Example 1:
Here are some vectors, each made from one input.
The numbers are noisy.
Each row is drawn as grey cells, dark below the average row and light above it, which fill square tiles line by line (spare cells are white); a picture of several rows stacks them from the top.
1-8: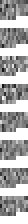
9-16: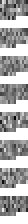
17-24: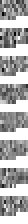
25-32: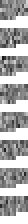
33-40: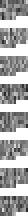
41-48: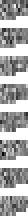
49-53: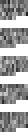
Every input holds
four true/false values.
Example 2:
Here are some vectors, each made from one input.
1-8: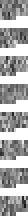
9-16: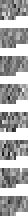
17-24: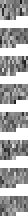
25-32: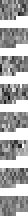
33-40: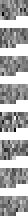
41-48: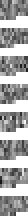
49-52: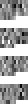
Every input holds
a node of a 9-node tree.
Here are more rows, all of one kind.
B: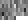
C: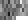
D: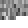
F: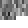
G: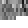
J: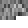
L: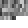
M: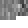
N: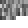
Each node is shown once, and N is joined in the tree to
C, D and F.
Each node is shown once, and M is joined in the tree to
F, G and J.
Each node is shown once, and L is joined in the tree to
B.
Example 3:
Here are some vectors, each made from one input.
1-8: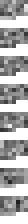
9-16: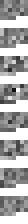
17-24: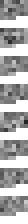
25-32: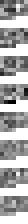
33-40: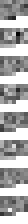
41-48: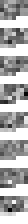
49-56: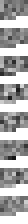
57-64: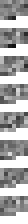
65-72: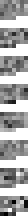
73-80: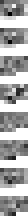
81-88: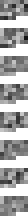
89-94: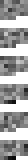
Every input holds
one of 8 labels.
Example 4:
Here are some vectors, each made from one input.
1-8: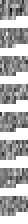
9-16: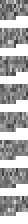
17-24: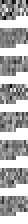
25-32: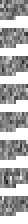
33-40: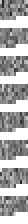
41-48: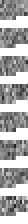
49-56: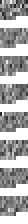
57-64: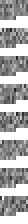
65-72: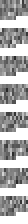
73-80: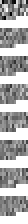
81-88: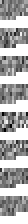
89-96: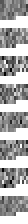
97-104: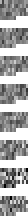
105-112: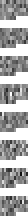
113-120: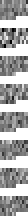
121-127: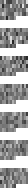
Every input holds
either a fixed value, or four true/false values.
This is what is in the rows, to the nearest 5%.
About 5% of them hold a fixed value. The rest hold four true/false values.
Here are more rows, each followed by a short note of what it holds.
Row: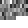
four true/false values
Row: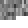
four true/false values
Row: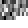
a fixed value
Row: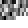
a fixed value
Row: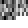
a fixed value
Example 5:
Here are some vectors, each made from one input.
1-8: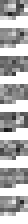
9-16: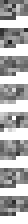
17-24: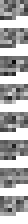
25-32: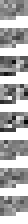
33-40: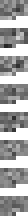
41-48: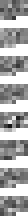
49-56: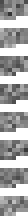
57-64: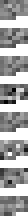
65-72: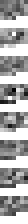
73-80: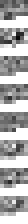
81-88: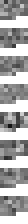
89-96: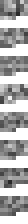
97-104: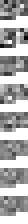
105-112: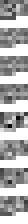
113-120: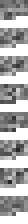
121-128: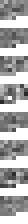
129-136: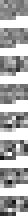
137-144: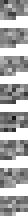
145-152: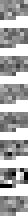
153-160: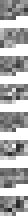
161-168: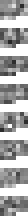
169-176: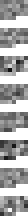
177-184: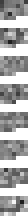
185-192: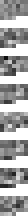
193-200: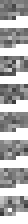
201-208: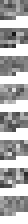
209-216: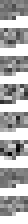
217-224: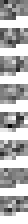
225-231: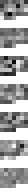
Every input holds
a point on an 8-point circle.
